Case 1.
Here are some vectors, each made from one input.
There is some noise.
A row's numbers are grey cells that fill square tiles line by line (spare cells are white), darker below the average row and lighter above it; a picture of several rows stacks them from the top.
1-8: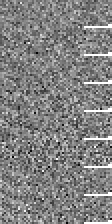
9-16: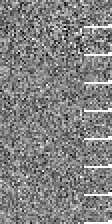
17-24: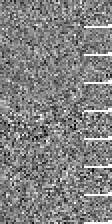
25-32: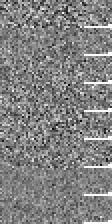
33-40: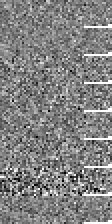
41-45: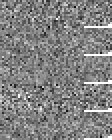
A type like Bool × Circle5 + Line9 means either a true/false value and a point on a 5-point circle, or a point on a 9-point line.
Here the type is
Tree9.
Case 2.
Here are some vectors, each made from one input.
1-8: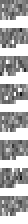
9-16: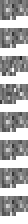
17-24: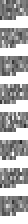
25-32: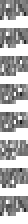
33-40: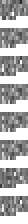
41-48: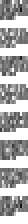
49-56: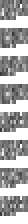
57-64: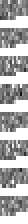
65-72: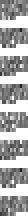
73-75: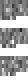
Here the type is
Label12.
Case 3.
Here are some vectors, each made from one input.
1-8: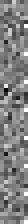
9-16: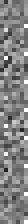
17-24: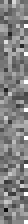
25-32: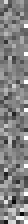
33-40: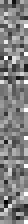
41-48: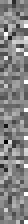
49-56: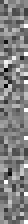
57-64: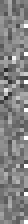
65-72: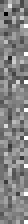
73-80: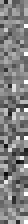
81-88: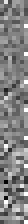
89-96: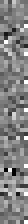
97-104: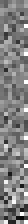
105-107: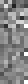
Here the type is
Circle6.
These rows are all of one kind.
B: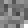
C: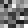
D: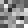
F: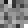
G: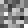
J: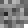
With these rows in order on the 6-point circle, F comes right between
B and C.
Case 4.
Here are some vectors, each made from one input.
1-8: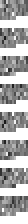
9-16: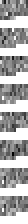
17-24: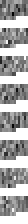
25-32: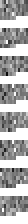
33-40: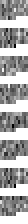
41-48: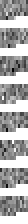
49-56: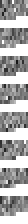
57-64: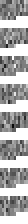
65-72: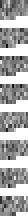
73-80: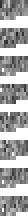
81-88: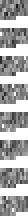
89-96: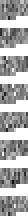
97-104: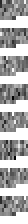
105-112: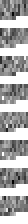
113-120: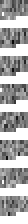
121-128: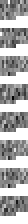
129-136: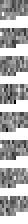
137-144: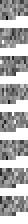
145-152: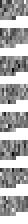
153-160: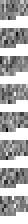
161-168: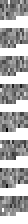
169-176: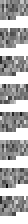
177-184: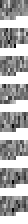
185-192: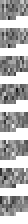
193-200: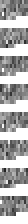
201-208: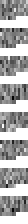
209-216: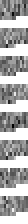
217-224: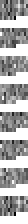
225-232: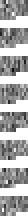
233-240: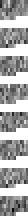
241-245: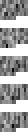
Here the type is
Circle18 + Unit.
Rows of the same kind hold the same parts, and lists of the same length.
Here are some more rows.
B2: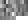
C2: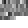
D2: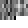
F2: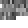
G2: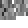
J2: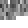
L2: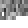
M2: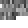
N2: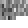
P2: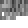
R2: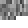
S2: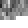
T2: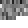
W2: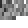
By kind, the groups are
B2, C2, F2, G2, J2, L2, M2, N2, P2, R2, S2, T2, W2
D2

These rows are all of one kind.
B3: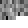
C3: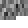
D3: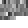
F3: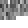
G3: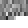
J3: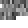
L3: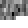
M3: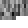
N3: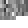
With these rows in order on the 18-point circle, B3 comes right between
G3 and J3.
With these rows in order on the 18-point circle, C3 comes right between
F3 and L3.
